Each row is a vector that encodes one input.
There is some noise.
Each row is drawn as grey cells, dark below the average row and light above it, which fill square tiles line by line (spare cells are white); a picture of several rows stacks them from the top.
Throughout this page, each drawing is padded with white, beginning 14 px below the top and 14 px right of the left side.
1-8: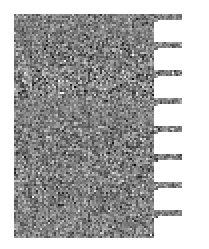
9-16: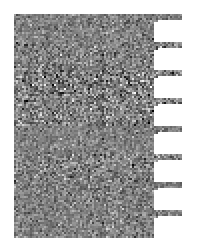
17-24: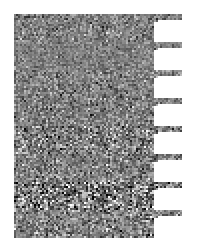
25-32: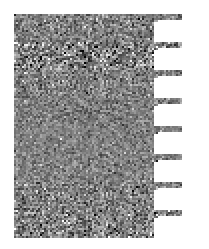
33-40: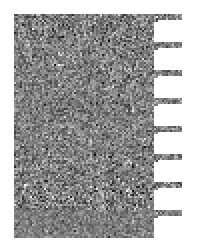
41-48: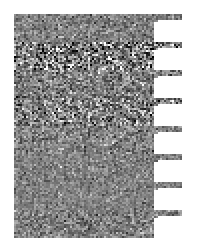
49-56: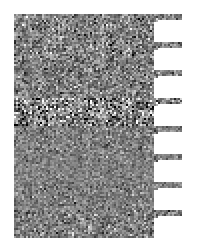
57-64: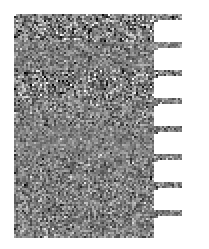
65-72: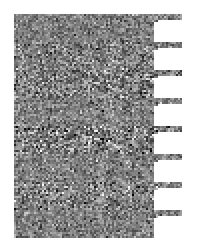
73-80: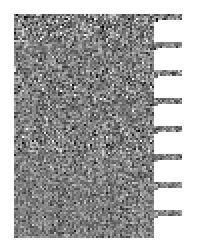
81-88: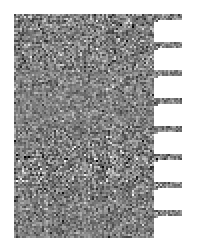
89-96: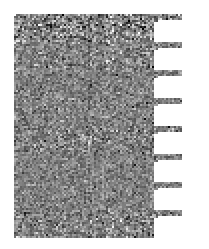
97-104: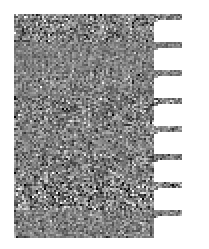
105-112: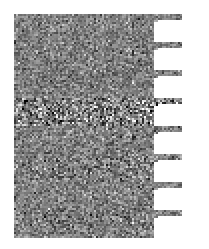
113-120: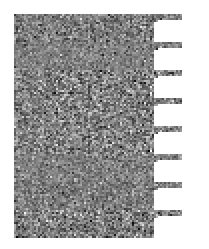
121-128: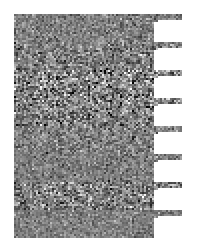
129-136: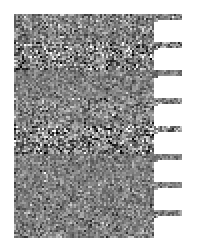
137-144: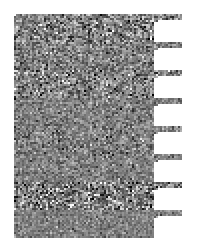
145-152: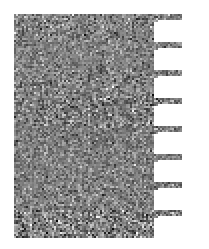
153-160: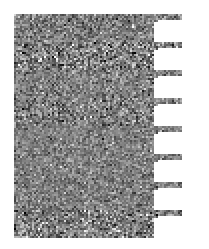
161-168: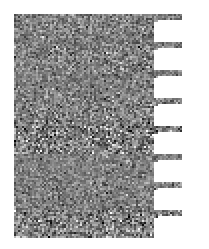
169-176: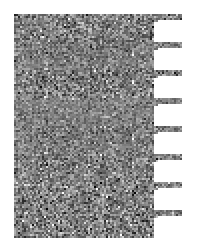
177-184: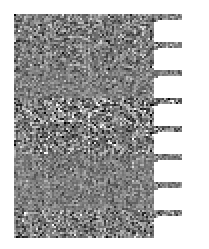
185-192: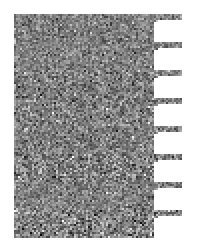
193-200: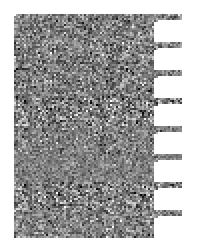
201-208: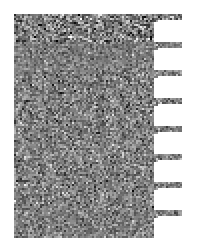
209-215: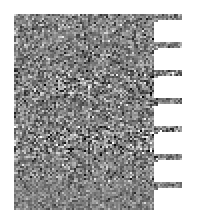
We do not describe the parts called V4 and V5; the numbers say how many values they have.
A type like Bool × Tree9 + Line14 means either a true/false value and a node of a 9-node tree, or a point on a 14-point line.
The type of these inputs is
Bool × (Line6 + V4 × V5) + Line7.
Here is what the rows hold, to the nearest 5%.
About 40% of them hold a point on a 7-point line. The rest hold a true/false value, together with either a point on a 6-point line, or a value of V4 and a value of V5.
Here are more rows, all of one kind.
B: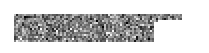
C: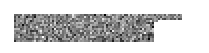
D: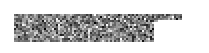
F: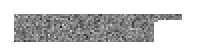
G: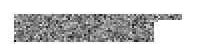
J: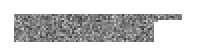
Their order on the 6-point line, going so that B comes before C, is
F, J, B, D, G, C.
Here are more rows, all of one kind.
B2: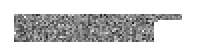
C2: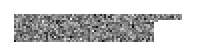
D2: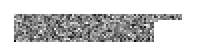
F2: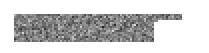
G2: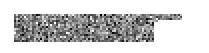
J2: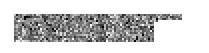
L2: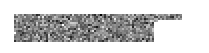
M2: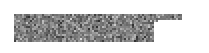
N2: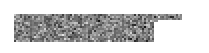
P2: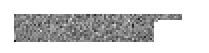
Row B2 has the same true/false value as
F2, G2 and J2.
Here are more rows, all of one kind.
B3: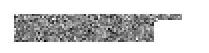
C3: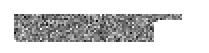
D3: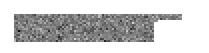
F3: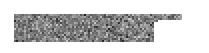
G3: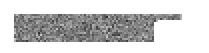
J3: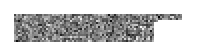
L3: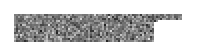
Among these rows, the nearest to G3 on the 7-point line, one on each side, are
C3 and L3.
